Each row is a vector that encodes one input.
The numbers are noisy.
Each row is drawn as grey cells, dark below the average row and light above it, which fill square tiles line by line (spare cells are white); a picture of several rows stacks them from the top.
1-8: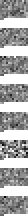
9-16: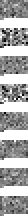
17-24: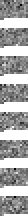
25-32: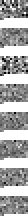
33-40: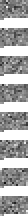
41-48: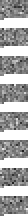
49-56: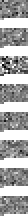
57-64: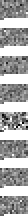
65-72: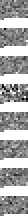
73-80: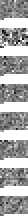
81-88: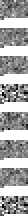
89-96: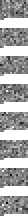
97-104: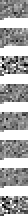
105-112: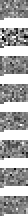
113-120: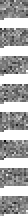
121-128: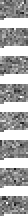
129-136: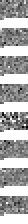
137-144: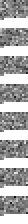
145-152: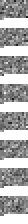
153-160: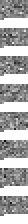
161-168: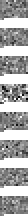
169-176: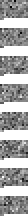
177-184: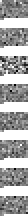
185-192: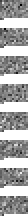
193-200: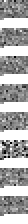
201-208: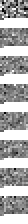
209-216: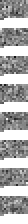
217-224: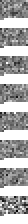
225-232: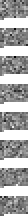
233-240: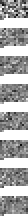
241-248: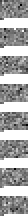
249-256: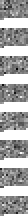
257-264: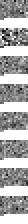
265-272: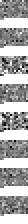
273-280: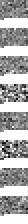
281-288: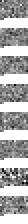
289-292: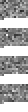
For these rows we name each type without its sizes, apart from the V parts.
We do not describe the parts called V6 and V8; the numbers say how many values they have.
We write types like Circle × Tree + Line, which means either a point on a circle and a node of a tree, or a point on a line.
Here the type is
(Bool × Bool × Bool × Bool + Tree) × V8 + V6.
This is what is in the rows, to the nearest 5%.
About 10% of them hold a value of V6. The rest hold a value of V8, together with either a node of a tree, or four true/false values.
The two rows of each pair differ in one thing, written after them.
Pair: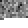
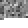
one of the four true/false values
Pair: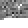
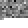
one of the four true/false values
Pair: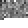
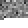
the value of V8
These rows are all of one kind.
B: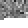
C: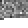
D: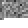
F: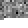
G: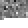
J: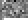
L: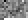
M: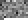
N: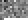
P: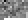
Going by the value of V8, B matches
G, L and P.
